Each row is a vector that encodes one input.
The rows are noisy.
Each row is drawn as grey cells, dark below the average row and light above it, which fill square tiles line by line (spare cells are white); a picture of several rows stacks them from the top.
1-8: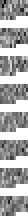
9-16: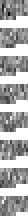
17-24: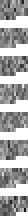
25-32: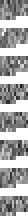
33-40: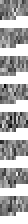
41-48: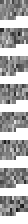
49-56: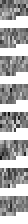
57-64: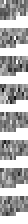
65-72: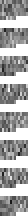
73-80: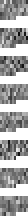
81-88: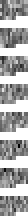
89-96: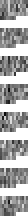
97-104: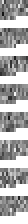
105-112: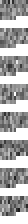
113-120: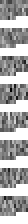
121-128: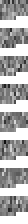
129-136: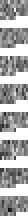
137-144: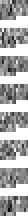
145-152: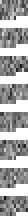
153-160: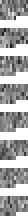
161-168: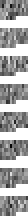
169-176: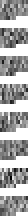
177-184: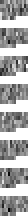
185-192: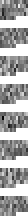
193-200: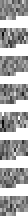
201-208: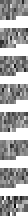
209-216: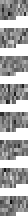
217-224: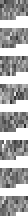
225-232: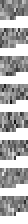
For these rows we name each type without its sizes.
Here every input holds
a point on a line, together with either a point on a line, or three true/false values.
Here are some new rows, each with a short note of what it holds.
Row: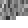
a point on a line and three true/false values
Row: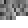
a point on each of two lines
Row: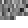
a point on each of two lines
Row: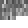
a point on a line and three true/false values
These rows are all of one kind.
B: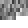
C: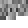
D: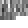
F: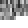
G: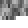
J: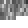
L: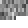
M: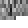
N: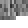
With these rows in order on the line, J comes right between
F and G.
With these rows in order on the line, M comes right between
B and C.
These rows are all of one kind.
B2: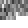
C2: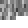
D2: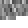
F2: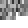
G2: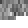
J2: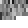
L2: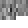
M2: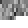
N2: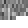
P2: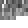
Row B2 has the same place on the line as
C2 and F2.
